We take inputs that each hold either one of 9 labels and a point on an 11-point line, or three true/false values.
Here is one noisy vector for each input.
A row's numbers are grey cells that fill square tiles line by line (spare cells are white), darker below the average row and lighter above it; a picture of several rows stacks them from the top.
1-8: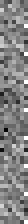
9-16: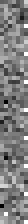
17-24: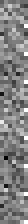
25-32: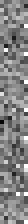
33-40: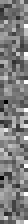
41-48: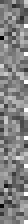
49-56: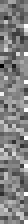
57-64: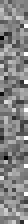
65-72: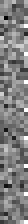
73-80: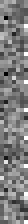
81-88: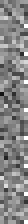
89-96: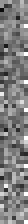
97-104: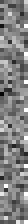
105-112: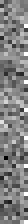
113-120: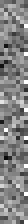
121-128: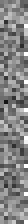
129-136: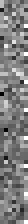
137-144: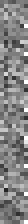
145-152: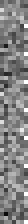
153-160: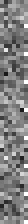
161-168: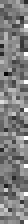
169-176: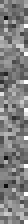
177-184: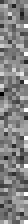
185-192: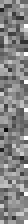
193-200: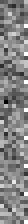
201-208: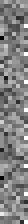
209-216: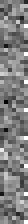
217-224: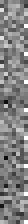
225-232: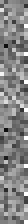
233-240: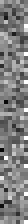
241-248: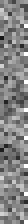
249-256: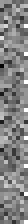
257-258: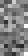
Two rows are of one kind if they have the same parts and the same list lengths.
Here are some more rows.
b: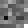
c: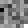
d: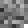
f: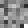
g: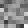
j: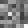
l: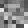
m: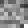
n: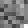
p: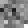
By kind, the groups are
b, c, d, j, n, p
f, g, l, m

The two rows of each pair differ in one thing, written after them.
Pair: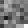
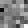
the place on the 11-point line
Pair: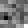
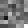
the label
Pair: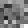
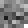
the label
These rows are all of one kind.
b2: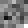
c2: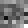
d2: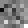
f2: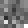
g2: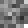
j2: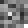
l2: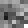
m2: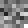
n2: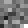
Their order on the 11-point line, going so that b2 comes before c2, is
j2, g2, b2, f2, c2, n2, l2, d2, m2.
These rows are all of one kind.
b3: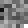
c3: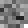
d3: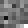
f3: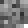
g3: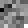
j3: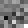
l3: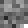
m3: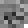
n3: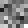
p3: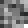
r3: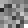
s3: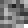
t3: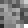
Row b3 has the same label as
p3 and s3.
